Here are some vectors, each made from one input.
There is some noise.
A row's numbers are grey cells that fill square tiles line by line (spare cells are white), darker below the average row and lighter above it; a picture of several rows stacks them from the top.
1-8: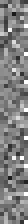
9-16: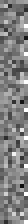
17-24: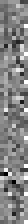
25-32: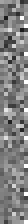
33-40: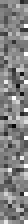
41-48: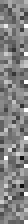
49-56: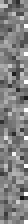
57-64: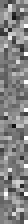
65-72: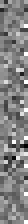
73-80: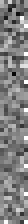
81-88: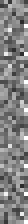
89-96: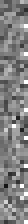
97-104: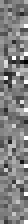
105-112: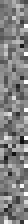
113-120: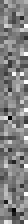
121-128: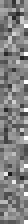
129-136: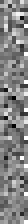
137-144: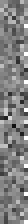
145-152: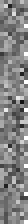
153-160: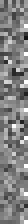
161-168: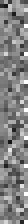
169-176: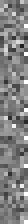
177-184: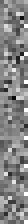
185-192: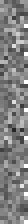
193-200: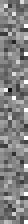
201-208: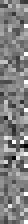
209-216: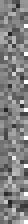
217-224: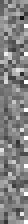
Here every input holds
a list of up to three points on a 6-point line.
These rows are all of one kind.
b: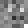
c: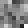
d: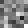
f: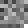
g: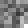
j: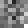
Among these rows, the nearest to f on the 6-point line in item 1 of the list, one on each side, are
b and j.
